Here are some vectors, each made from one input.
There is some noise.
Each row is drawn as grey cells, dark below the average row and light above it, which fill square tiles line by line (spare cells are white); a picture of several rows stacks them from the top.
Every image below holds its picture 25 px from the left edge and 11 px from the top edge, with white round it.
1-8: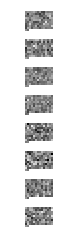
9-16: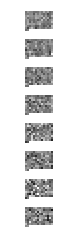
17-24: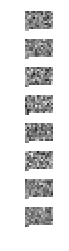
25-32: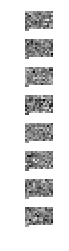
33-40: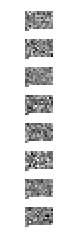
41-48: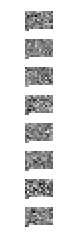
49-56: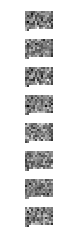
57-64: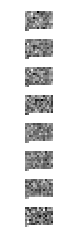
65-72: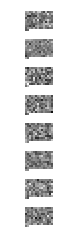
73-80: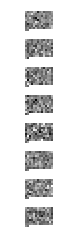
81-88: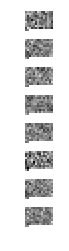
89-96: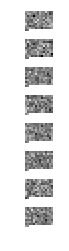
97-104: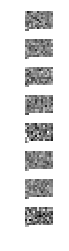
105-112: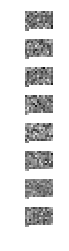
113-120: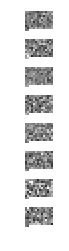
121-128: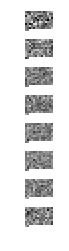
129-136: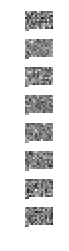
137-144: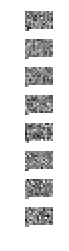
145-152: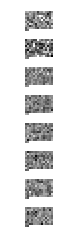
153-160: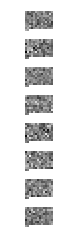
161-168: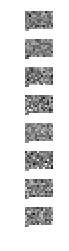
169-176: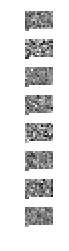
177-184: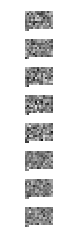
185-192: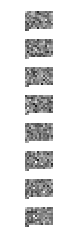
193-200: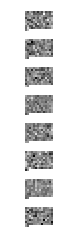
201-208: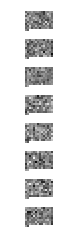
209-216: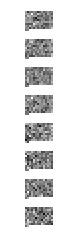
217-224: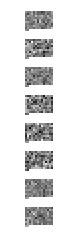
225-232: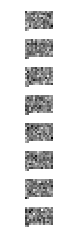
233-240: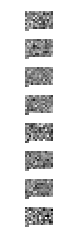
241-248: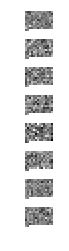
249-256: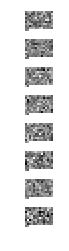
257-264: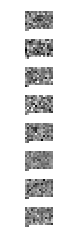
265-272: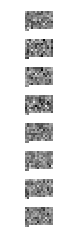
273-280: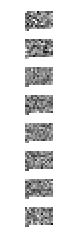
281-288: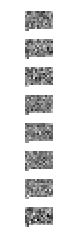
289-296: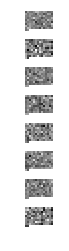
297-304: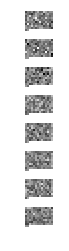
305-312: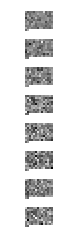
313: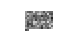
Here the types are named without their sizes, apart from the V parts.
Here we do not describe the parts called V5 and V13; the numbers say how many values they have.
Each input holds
a point on a circle and a value of V13, together with either three true/false values, or a value of V5.
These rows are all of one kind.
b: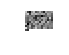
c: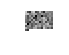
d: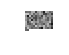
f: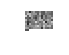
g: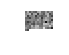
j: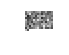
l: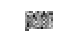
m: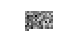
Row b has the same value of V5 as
c and d.
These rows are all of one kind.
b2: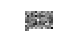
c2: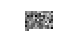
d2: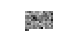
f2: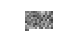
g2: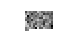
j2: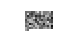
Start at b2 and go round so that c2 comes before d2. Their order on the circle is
b2, f2, g2, j2, c2, d2.
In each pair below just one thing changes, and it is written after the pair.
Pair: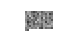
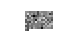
the value of V5
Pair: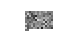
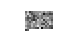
the place on the circle
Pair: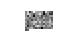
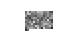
the value of V5
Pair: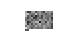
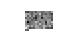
the value of V5
